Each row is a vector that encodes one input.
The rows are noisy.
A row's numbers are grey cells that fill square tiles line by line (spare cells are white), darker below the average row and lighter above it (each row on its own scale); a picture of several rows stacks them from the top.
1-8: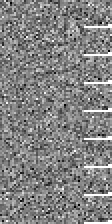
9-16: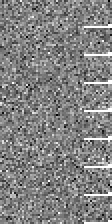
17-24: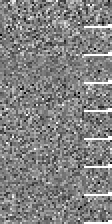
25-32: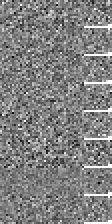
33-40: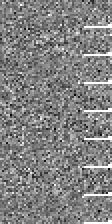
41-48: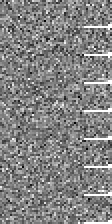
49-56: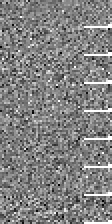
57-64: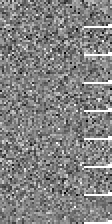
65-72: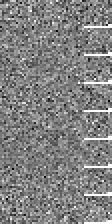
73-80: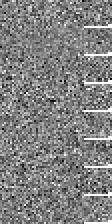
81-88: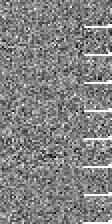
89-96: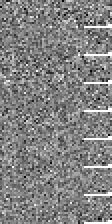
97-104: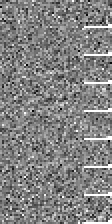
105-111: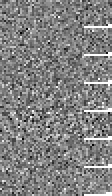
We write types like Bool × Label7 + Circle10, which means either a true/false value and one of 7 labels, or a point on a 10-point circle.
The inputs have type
Bool × Bool × Bool × (Label6 + Line6).
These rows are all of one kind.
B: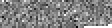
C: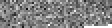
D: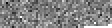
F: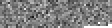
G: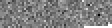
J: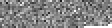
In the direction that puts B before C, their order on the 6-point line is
B, J, D, C, F, G.
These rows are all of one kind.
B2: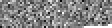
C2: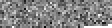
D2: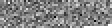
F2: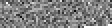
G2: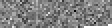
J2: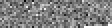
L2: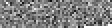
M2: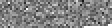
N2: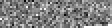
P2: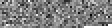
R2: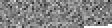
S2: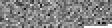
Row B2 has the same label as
C2, J2, N2 and S2.
